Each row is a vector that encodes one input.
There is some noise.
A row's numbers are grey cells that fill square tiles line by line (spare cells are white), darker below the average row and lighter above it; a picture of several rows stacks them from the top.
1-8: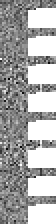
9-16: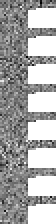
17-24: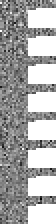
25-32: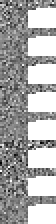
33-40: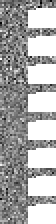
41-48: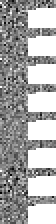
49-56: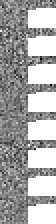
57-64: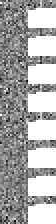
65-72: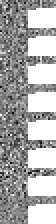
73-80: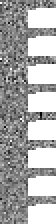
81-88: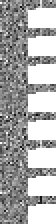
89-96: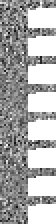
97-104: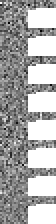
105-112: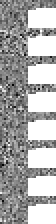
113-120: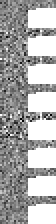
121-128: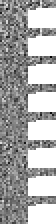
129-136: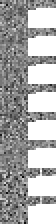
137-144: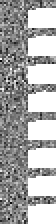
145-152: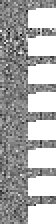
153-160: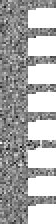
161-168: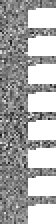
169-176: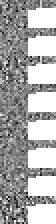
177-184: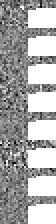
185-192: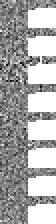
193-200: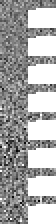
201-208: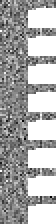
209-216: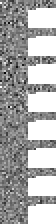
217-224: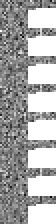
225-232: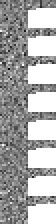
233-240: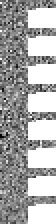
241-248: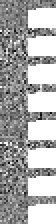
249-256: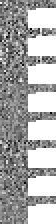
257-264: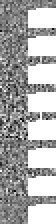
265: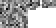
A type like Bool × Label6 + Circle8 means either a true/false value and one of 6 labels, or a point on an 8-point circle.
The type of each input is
Bool × (Tree10 + Unit) + (Label4 + Line9) × Tree11.
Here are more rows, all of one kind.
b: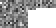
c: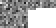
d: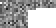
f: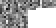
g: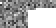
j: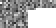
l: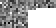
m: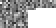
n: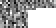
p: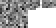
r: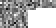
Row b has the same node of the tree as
l and r.
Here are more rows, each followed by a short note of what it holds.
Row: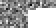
a true/false value
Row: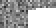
one of 4 labels and a node of an 11-node tree
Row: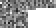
a node of a 10-node tree and a true/false value
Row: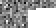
a node of a 10-node tree and a true/false value
